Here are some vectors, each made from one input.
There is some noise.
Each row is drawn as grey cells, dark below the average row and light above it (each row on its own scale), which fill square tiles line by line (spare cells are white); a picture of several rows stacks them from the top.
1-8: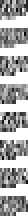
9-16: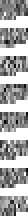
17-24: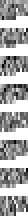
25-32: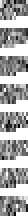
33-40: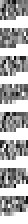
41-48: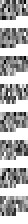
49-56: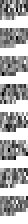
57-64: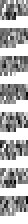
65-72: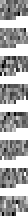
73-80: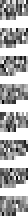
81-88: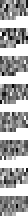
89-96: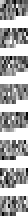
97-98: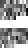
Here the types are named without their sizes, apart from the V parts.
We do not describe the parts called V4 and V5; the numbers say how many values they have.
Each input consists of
a value of V5, together with either a point on a circle, a true/false value and a value of V4, or a fixed value.
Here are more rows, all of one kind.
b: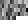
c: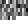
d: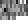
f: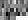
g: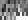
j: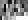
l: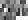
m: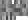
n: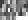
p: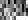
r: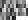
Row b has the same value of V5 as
f and l.
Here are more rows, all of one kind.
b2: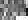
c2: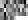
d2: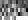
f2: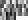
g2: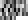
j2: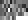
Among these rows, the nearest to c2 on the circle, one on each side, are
d2 and g2.
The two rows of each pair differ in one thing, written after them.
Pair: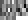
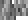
the value of V5
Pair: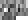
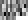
the value of V5
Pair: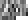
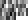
the place on the circle
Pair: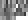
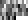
the true/false value
